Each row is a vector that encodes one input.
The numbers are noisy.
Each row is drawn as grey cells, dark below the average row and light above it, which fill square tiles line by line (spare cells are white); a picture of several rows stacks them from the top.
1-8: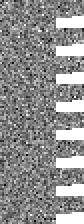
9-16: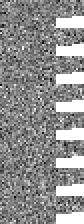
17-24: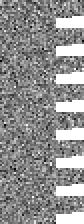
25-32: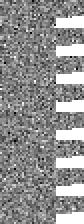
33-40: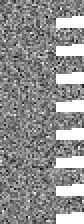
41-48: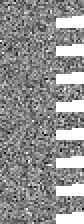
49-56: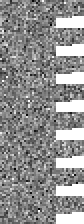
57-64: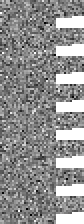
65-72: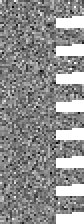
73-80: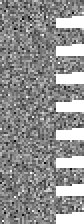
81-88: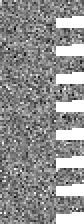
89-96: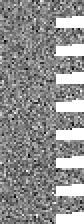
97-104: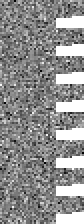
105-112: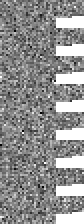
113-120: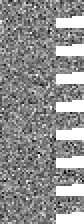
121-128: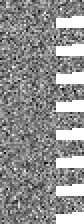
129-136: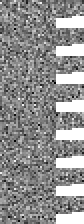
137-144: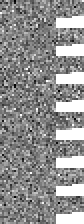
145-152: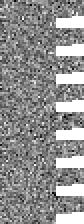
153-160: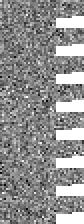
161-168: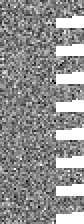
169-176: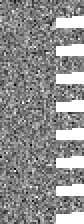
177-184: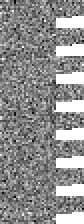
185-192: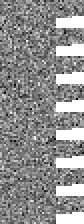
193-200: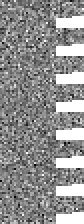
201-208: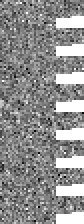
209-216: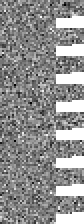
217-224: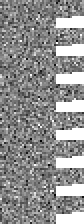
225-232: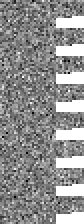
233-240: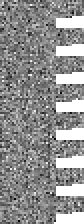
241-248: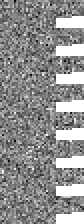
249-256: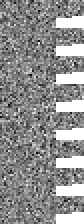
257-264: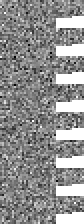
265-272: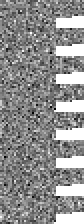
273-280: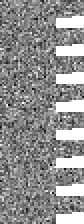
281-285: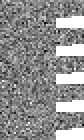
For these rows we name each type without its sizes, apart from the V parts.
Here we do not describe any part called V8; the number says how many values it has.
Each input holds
a point on a line, a true/false value and a value of V8, together with either a point on a circle, or a node of a tree.
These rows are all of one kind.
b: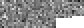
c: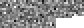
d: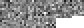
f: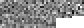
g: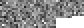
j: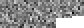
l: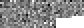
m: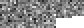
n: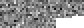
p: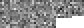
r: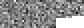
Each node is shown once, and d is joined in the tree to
b.
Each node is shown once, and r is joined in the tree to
b, f and n.
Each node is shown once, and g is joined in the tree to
n.
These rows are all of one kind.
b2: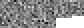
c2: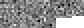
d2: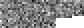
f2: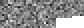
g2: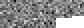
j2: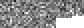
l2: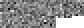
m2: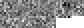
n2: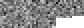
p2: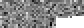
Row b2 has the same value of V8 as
c2, m2, n2 and p2.
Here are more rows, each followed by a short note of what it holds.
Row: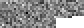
a point on a line, a node of a tree, a true/false value and a value of V8
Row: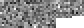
a point on a line, a node of a tree, a true/false value and a value of V8
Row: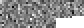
a point on a line, a node of a tree, a true/false value and a value of V8
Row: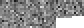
a point on a circle, a point on a line, a true/false value and a value of V8
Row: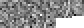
a point on a line, a node of a tree, a true/false value and a value of V8
